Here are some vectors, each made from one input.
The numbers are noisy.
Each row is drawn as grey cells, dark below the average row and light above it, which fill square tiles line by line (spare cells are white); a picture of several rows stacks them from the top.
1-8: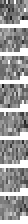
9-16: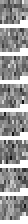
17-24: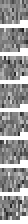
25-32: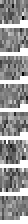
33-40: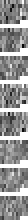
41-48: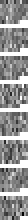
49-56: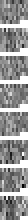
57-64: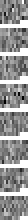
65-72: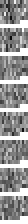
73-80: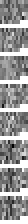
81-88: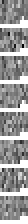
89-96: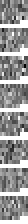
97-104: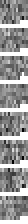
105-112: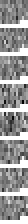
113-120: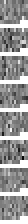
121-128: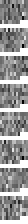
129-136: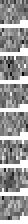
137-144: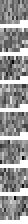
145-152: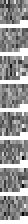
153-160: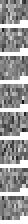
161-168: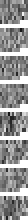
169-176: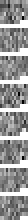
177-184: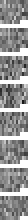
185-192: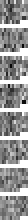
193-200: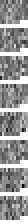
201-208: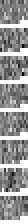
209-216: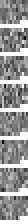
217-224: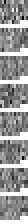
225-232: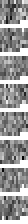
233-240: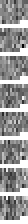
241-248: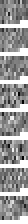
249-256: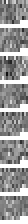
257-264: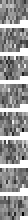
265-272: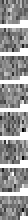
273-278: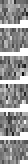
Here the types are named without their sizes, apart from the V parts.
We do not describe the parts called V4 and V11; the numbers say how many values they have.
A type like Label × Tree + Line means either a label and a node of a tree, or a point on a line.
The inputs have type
Bool × (Tree + V4) + V11.
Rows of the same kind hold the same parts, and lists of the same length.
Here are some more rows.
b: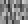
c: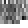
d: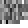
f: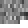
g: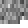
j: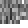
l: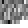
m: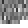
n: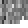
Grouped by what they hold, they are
b, c, d, j
f
g, l, m, n

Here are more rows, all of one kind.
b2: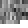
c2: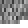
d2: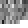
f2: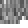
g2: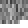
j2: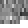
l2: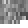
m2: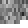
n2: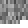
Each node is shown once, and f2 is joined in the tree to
m2.
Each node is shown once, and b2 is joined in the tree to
j2 and l2.
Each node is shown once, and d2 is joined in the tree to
l2 and n2.
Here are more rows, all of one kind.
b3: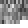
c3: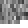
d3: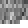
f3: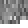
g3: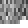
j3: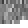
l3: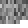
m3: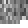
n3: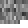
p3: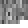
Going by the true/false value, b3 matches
j3 and p3.
